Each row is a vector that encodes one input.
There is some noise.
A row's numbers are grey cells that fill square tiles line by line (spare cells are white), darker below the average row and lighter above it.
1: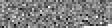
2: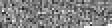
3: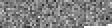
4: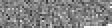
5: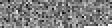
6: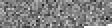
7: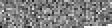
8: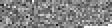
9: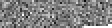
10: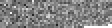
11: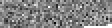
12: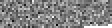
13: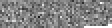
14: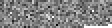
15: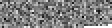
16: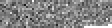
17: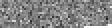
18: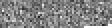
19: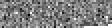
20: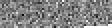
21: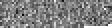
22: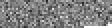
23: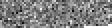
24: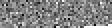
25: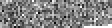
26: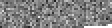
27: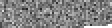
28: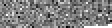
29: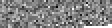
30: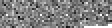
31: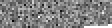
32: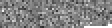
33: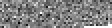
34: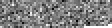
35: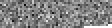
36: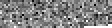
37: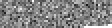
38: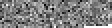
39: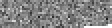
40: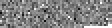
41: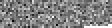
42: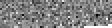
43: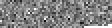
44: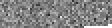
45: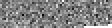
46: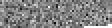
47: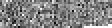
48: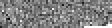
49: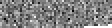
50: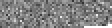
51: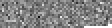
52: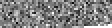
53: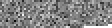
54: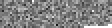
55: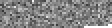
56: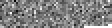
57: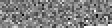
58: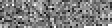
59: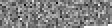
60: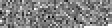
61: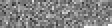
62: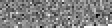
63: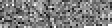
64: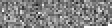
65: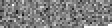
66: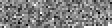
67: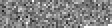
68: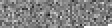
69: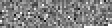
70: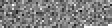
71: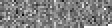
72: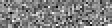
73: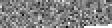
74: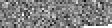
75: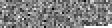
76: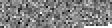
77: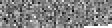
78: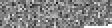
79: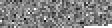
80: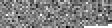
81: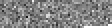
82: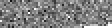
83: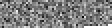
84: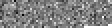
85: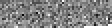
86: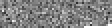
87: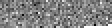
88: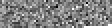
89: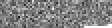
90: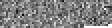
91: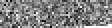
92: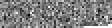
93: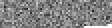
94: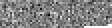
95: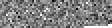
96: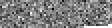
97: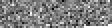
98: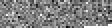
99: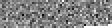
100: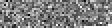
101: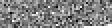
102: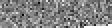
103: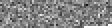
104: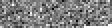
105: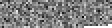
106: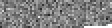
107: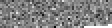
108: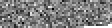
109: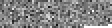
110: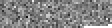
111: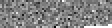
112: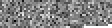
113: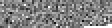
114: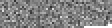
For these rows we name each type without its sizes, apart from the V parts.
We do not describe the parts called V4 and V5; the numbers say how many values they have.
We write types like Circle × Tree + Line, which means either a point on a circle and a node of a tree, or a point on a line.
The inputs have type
((Bool × Bool × Bool + Unit) × V5 + V4) × Label.
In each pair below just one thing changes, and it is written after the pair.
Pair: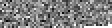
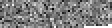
the label
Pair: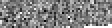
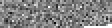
the label
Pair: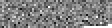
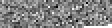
the value of V4
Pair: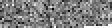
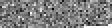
the value of V4
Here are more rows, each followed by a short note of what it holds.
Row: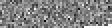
a label, three true/false values and a value of V5
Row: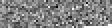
a label and a value of V4
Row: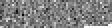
a label, three true/false values and a value of V5
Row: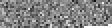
a label, three true/false values and a value of V5
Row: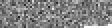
a label and a value of V5
